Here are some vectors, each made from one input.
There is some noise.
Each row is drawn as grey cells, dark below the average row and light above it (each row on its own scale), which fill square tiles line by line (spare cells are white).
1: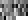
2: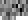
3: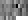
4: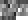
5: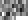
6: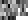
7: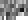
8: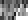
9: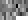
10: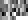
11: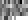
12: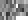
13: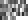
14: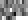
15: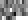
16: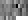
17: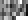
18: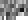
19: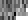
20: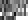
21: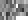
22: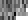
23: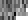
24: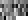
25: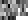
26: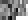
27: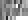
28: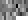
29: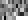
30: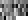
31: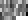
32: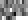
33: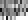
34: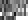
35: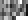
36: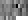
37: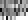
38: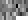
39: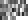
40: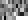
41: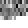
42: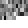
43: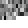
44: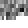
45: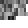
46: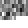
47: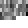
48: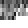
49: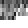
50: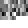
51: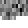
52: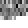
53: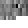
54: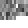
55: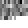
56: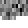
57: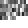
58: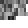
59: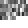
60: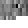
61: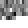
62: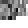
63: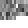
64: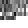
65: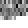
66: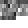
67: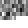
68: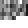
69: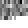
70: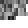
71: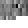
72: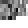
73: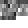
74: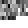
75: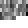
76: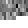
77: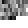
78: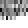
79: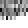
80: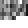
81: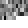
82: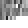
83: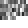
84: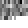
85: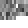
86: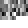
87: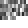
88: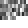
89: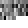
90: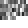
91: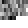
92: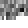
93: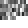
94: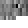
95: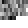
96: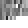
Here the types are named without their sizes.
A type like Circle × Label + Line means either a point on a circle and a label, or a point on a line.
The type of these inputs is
Bool × Bool × Bool × Bool + Circle + Unit.
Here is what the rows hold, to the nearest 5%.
About 25% of them hold a point on a circle. About 5% of them hold a fixed value. The rest hold four true/false values.
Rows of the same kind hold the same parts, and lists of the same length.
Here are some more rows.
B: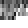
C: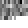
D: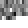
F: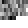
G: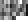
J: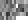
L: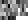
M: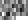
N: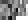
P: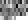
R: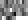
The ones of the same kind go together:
B, F, L, N
C, G, J, M, P
D, R

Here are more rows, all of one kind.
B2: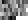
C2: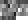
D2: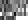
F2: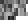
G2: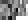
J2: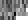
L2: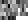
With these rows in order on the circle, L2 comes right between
B2 and C2.
